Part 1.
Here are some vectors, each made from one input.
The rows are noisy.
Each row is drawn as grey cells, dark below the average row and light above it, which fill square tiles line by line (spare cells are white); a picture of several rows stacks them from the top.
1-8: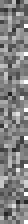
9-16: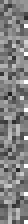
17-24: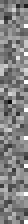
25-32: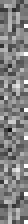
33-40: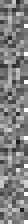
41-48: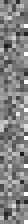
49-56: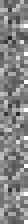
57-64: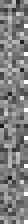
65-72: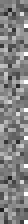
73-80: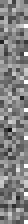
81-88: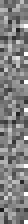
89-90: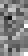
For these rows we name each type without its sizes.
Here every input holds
either a point on a circle, or three true/false values.
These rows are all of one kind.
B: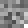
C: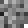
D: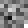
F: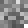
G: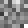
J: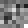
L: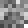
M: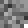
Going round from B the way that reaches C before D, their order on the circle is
B, L, F, G, C, M, D, J.
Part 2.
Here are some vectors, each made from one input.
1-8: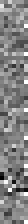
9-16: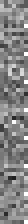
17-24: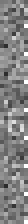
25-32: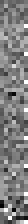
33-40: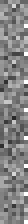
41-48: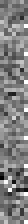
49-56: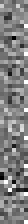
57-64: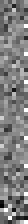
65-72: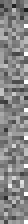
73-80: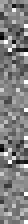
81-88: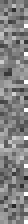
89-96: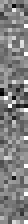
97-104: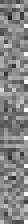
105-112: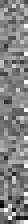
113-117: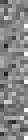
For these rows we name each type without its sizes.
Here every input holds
a list of points on a circle.
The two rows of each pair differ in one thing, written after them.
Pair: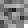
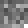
the place on the circle in item 1 of the list
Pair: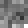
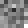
the place on the circle in item 1 of the list
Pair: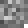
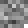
the place on the circle in item 1 of the list
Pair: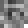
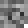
the place on the circle in item 2 of the list
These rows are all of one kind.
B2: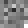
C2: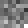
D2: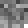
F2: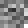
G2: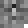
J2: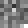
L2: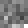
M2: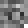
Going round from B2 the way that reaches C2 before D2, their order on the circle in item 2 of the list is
B2, L2, C2, D2, J2, F2, G2, M2.
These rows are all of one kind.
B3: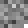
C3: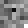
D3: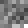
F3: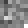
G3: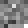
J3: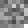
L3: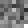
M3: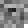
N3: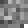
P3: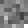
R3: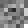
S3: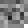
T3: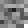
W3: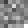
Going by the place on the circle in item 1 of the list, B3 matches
G3, J3 and W3.
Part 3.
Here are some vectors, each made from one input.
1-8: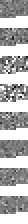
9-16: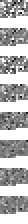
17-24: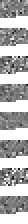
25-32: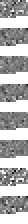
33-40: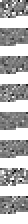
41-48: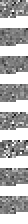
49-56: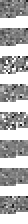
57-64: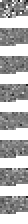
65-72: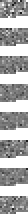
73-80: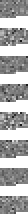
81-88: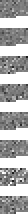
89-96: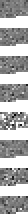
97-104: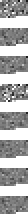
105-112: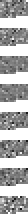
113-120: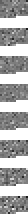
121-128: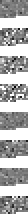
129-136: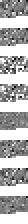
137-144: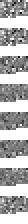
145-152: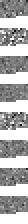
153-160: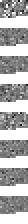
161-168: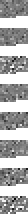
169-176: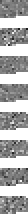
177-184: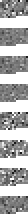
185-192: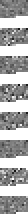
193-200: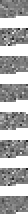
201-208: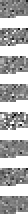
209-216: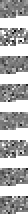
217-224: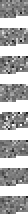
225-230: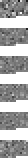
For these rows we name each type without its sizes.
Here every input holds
a point on a line and a true/false value.
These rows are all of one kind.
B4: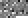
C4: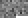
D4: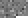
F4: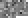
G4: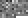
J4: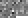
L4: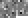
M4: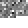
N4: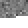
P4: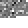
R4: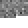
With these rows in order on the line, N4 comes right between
F4 and P4.
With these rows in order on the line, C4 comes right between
G4 and R4.
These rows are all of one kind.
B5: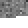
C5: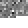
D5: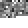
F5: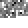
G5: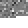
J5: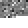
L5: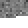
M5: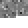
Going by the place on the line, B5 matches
F5 and M5.
